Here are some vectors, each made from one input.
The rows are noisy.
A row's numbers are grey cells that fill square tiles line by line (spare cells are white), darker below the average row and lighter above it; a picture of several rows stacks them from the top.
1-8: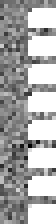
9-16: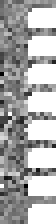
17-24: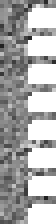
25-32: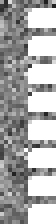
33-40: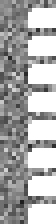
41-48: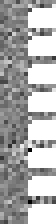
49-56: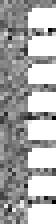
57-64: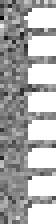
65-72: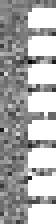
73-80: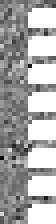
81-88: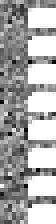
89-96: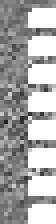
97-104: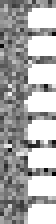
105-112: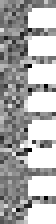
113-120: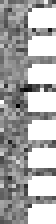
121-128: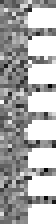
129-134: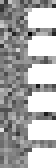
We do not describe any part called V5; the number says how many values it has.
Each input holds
a list of up to three items, each a true/false value and a value of V5.
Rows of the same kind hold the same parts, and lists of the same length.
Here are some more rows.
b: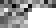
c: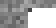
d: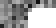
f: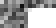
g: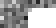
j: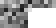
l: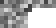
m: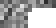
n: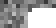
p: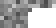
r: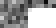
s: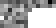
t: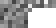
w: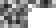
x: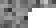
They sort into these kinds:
b, m, r, w
c, d, f, n, t, x
g, j, l, p
s

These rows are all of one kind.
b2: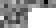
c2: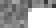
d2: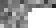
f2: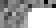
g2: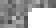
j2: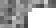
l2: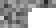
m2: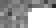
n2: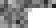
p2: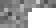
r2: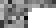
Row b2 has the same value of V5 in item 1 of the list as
d2 and n2.
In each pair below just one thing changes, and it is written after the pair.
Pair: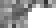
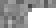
the true/false value in item 1 of the list
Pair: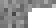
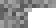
the true/false value in item 1 of the list
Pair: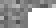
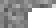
the value of V5 in item 1 of the list
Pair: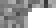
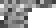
the value of V5 in item 1 of the list
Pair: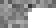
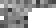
the true/false value in item 1 of the list
